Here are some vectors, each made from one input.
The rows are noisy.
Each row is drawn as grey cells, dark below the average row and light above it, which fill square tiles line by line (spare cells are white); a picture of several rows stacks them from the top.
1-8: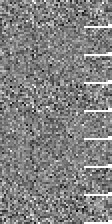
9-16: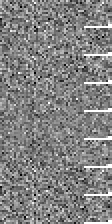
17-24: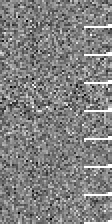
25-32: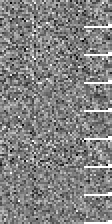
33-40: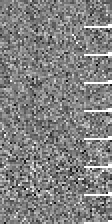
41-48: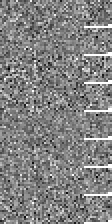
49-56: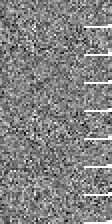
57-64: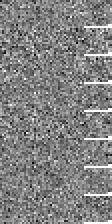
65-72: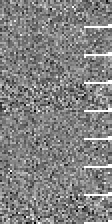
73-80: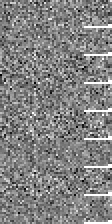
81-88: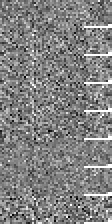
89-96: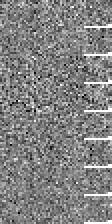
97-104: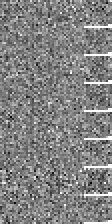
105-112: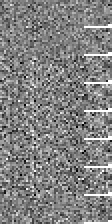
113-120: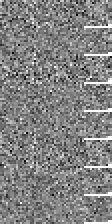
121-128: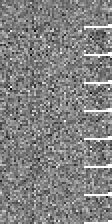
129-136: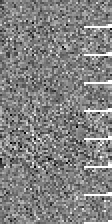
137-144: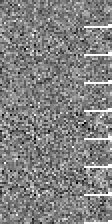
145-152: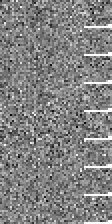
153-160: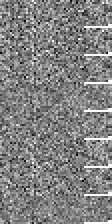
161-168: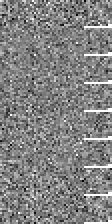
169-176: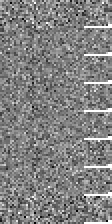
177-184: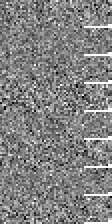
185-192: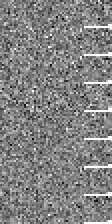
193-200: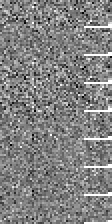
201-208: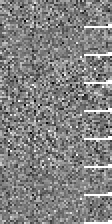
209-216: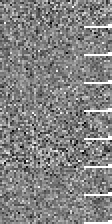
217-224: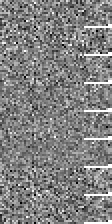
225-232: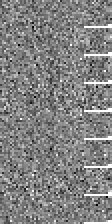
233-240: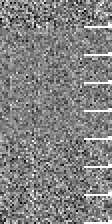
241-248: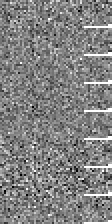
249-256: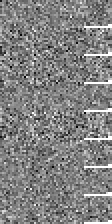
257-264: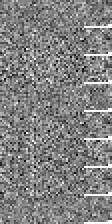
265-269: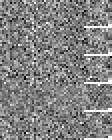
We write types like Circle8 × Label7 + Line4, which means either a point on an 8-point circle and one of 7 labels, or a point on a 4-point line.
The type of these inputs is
Line6 × (Tree8 + Unit) + Tree9 × Tree11 × (Tree11 + Unit).
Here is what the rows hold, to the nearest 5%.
About 35% of them hold a point on a 6-point line, together with either a fixed value, or a node of an 8-node tree. The rest hold a node of a 9-node tree and a node of an 11-node tree, together with either a fixed value, or a node of an 11-node tree.
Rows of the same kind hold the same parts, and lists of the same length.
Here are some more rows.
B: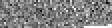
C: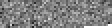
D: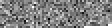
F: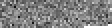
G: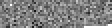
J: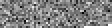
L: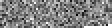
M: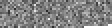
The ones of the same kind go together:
B, M
C, F, G
D, J
L

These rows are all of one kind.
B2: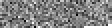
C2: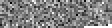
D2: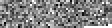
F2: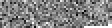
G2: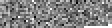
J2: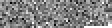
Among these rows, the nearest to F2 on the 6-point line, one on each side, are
C2 and D2.
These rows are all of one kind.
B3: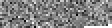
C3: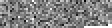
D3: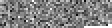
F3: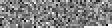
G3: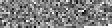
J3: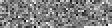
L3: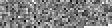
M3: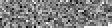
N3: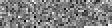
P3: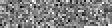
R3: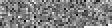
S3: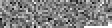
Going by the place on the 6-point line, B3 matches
F3, M3 and N3.
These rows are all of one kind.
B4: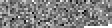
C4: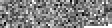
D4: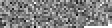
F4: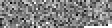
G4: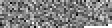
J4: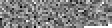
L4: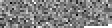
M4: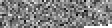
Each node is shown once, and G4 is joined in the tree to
D4, F4 and M4.
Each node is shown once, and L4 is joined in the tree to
F4.
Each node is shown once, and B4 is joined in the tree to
M4.
